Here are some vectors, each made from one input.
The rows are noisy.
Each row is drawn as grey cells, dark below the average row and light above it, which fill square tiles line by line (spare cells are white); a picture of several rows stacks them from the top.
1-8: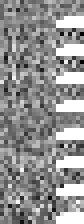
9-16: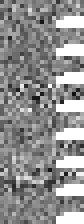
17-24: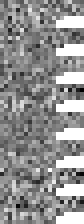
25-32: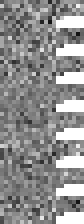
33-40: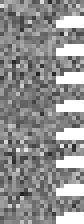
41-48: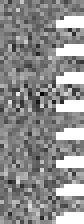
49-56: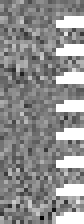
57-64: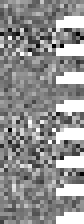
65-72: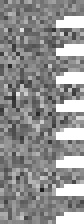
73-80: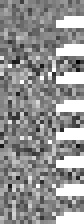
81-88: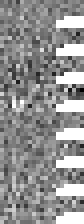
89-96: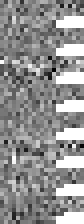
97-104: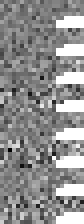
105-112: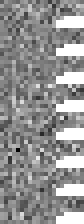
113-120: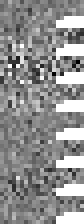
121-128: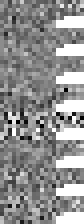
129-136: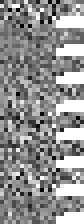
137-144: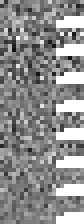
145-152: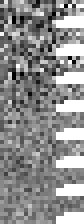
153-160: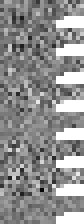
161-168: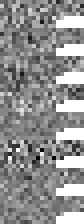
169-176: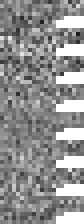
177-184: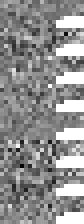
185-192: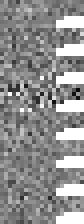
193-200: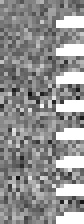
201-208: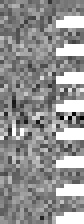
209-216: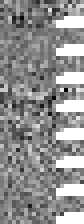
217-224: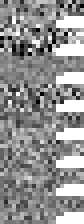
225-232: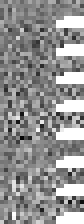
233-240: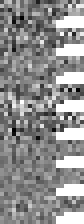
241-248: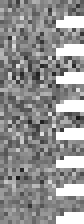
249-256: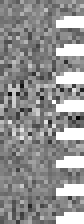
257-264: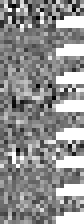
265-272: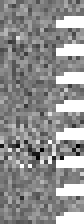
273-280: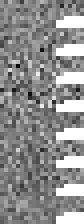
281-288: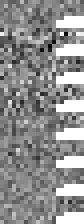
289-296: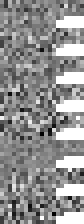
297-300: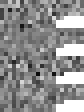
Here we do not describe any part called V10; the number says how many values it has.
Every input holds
three true/false values, together with either a point on a 3-point line and a point on a 5-point line, or a value of V10.
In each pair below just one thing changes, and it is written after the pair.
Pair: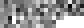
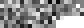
one of the three true/false values
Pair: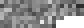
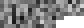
one of the three true/false values
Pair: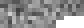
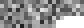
one of the three true/false values
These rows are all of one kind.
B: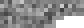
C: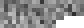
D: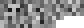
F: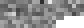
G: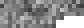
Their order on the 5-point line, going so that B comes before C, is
B, F, C, D, G.
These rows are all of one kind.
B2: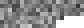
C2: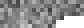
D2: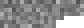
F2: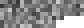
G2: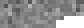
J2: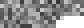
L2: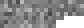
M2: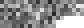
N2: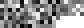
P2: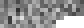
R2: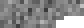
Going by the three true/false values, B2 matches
D2, F2, G2 and M2.
